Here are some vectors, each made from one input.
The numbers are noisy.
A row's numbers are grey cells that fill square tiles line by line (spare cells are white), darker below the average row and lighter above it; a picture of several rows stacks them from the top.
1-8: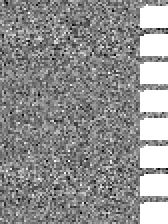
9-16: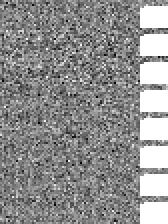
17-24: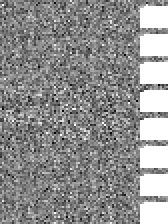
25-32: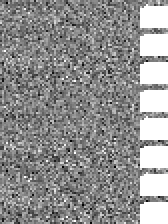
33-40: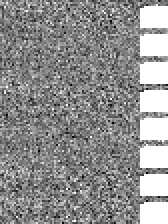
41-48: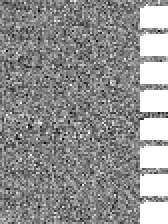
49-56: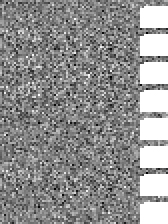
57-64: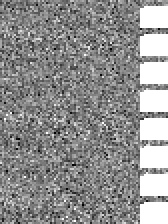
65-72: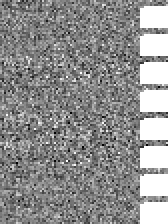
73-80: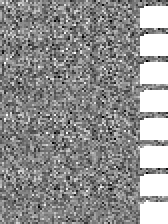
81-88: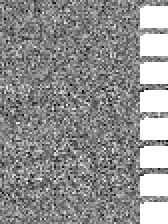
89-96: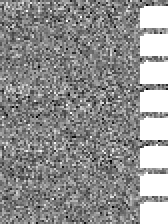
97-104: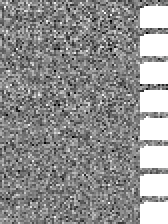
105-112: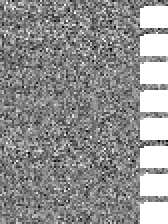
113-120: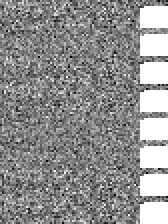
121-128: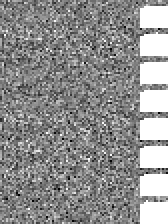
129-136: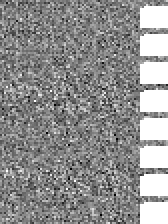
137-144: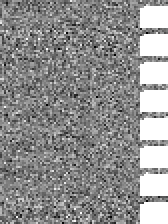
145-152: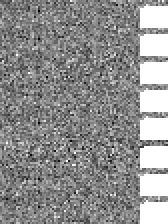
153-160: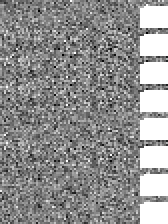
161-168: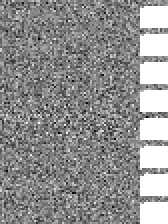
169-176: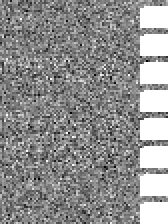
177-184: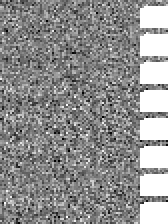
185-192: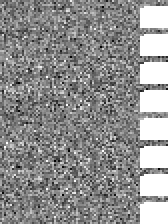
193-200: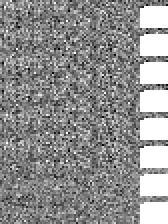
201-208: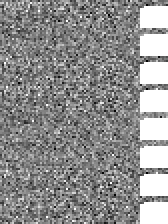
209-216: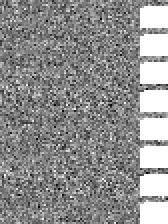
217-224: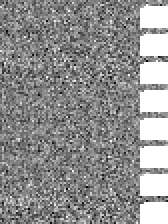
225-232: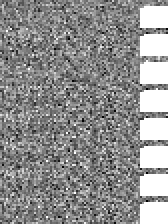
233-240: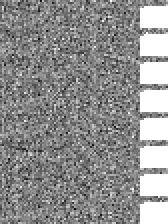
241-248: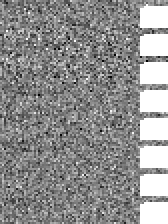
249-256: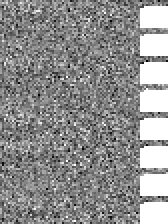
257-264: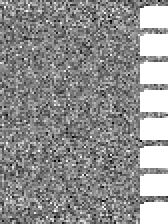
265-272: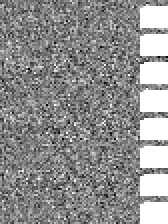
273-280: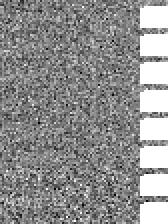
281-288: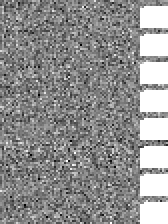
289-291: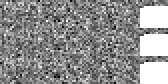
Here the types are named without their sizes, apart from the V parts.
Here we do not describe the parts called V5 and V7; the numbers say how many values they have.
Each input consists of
either a point on each of two lines and a node of a tree, or a value of V5 and a value of V7.
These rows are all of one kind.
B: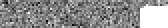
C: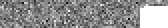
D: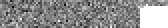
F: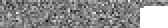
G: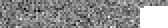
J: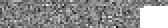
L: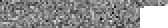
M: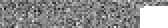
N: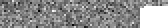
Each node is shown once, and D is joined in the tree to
G.
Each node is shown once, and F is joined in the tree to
L and M.
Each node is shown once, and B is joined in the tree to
N.
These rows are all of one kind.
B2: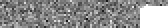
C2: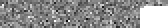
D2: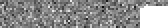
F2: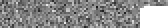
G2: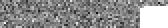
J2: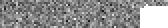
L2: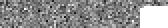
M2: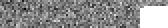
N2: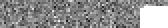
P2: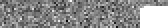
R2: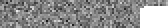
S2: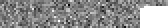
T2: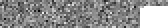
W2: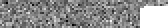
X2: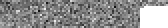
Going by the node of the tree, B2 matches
C2, D2, L2 and T2.
